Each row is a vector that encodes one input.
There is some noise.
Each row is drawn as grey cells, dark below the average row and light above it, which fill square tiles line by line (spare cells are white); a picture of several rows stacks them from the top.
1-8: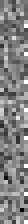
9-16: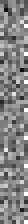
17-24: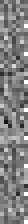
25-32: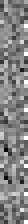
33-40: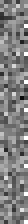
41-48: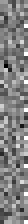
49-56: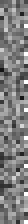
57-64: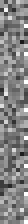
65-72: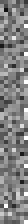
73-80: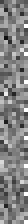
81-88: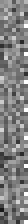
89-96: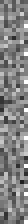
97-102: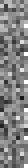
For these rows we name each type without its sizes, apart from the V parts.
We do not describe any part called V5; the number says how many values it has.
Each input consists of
a node of a tree, together with either a point on a line, or a value of V5.
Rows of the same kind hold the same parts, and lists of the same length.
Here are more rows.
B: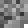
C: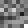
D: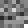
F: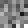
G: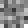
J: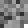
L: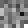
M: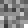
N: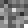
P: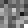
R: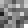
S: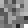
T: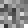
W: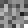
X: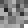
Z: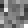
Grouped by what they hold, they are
B, C, D, F, J, L, N, P, W, X
G, M, R, S, T, Z

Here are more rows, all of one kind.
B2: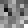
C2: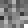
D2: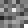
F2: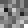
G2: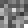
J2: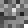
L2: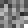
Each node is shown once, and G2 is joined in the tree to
C2 and L2.
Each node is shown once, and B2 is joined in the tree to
F2.
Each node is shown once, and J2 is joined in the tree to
D2.
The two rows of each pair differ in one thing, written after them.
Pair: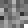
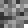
the node of the tree
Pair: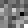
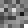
the node of the tree
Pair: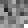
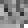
the place on the line
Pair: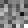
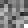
the place on the line
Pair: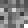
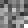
the node of the tree
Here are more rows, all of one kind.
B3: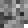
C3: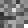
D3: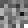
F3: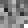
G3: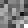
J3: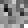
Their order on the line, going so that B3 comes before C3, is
J3, B3, D3, F3, C3, G3.
